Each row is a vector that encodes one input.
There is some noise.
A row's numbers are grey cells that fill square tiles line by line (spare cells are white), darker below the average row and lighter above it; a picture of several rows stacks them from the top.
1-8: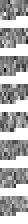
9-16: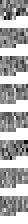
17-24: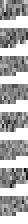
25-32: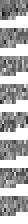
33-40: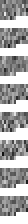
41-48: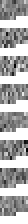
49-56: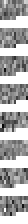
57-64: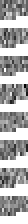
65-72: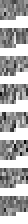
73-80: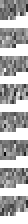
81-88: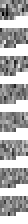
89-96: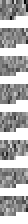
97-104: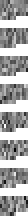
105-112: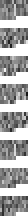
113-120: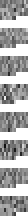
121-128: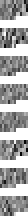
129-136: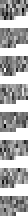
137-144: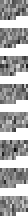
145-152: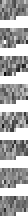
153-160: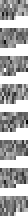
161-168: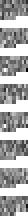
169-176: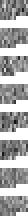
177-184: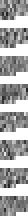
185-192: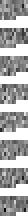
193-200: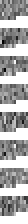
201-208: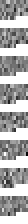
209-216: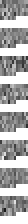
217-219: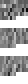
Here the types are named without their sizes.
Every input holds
a label, together with either a label, or a point on a line.
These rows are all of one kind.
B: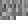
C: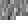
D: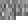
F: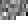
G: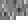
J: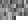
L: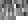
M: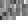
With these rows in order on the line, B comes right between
D and F.
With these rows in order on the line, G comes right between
C and M.
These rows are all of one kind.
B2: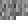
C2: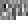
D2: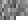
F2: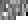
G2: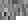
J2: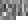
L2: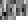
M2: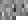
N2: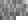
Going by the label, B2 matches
C2, D2 and J2.
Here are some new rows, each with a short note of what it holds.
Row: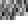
two labels
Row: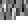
a label and a point on a line
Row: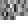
two labels
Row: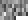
a label and a point on a line
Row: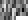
a label and a point on a line
